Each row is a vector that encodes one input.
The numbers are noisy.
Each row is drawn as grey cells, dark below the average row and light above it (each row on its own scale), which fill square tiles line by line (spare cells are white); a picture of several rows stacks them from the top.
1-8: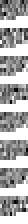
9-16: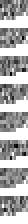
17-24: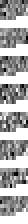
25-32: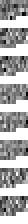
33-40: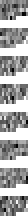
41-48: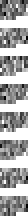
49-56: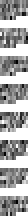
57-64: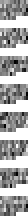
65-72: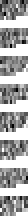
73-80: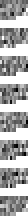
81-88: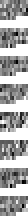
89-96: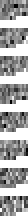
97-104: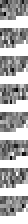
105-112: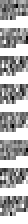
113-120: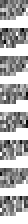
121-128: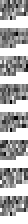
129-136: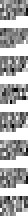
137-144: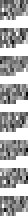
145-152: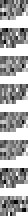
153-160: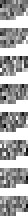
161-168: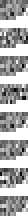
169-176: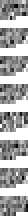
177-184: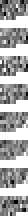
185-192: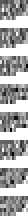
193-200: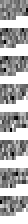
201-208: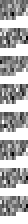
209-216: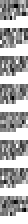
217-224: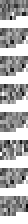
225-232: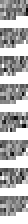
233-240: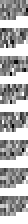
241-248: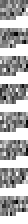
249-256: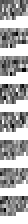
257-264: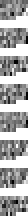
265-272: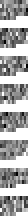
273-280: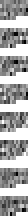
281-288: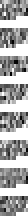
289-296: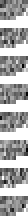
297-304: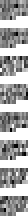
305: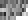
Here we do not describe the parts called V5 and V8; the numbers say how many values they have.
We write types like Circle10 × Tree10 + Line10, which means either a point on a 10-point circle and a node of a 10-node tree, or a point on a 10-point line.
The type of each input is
Bool × List3(Circle6) + Line6 × V5 × V8.
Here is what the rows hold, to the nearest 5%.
About 20% of them hold a point on a 6-point line, a value of V5 and a value of V8. The rest hold a true/false value, together with a list of up to three points on a 6-point circle.
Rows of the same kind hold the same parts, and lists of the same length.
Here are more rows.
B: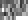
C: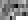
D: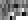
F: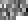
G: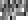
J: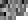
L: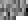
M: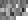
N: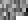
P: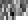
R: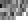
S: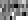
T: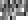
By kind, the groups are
B, C, M, S
D, J
F, L, N
G, T
P, R

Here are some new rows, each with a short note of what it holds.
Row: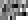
a true/false value, together with a list of three items
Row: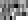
a true/false value, together with a list of three items
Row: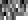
a true/false value, together with a list of one item
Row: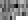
a true/false value, together with a list of two items
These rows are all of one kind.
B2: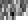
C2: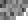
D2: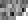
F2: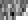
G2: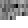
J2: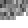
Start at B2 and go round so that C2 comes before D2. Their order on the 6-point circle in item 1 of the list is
B2, G2, J2, C2, D2, F2.
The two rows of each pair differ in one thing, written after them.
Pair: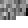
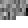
the place on the 6-point line
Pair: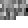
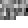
the value of V5
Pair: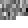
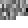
the value of V5
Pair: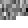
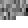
the value of V8
